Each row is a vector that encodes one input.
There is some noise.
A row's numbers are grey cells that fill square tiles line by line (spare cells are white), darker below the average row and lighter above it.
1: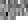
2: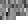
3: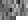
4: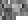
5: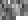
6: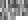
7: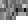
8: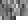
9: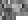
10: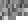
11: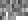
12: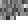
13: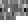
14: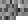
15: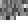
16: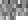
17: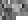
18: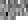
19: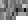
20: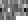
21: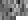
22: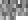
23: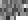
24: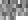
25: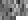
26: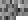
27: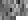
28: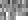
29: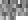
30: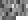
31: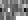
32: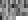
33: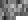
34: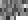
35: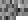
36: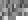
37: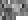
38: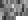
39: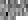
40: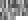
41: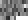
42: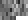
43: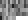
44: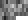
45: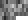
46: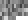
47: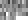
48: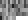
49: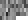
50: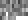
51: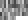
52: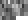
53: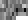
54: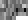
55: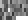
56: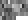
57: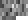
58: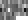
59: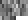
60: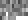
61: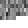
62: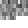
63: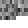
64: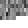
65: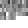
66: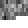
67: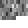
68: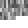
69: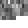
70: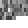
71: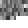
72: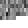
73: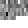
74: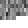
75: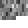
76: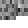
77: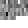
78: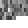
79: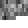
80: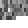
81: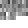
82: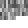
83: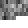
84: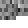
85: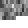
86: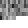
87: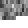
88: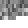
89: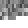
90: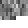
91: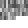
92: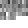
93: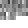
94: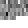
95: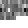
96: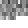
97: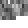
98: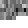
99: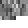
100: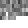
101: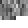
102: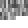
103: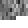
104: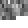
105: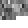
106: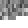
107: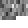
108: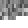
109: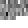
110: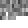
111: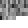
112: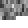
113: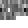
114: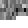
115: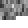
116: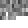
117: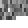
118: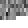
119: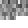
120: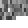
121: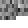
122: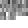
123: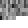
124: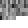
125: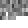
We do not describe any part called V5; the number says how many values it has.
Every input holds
either a point on a 7-point line, or three true/false values, or a value of V5.
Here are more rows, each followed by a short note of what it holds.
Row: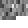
a point on a 7-point line
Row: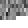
three true/false values
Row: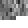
a point on a 7-point line
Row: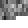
a point on a 7-point line
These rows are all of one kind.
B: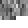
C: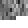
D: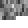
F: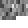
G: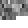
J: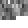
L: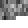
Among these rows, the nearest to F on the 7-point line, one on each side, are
C and D.
